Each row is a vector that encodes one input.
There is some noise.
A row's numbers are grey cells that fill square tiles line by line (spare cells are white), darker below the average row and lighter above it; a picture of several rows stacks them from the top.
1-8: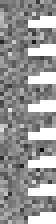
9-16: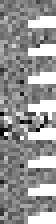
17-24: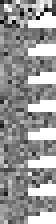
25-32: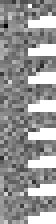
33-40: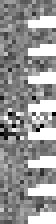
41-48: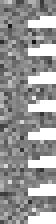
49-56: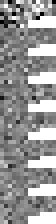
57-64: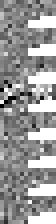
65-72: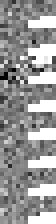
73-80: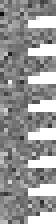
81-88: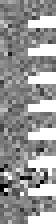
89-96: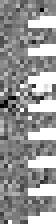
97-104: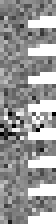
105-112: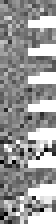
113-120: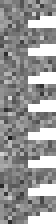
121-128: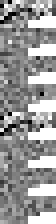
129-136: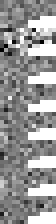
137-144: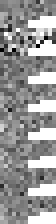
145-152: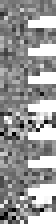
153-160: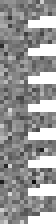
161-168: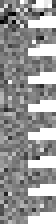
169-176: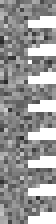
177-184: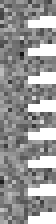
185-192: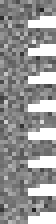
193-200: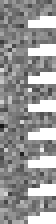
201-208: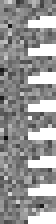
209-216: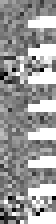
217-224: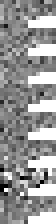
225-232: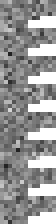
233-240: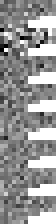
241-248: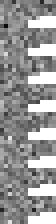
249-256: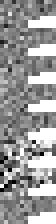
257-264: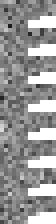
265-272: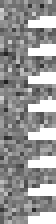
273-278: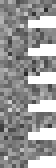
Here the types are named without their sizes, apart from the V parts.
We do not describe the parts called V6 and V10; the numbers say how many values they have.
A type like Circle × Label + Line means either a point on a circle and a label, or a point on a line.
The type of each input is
(Label + Line) × (Tree + V10) + V6.
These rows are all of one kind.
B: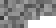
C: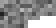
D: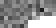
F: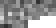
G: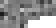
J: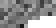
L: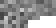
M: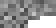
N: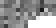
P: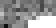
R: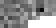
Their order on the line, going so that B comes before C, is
F, P, N, R, D, B, J, C, G, L, M.
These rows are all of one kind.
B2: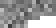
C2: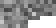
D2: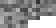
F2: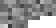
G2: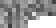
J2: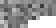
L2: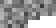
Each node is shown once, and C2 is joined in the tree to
D2, F2 and G2.
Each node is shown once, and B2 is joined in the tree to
D2.
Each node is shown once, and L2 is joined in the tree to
F2.
